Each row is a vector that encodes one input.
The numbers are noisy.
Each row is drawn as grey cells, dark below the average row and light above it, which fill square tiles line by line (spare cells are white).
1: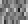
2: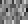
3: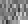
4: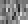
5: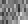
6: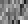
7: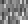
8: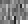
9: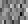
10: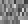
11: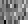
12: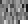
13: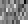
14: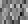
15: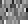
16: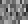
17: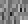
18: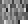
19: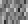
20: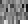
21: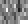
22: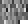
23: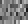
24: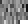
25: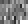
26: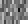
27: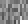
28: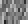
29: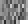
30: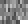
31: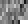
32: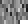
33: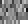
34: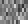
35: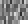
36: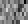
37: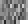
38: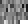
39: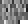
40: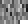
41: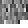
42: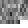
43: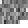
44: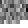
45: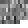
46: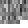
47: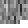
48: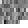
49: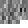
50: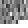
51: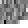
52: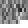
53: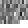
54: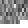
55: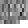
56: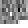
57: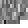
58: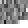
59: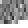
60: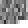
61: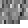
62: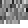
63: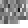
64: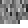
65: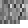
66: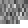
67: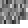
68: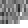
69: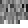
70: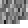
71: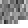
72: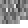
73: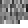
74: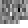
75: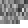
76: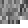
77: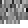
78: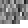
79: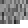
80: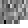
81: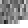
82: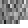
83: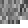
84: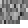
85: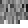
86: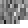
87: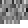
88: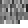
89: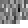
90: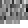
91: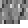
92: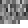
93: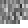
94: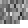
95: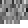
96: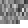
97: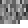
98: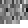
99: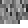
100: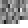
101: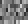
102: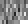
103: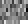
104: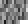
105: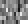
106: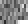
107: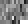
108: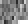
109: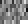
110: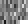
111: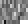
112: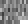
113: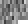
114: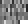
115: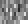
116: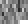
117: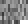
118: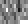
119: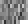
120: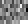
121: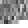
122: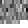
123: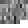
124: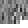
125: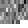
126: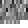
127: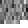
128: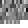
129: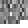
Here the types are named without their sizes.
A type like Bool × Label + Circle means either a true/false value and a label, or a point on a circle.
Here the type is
(Bool × Bool × Bool + Unit) × Tree × (Tree + Unit).
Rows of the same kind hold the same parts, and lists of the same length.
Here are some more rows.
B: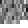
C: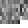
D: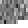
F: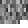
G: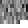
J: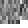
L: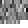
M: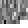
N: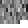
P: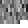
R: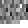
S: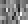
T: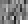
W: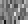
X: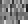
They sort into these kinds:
B, L, R
C, J, M
D, S, T, W
F, G, N, P, X

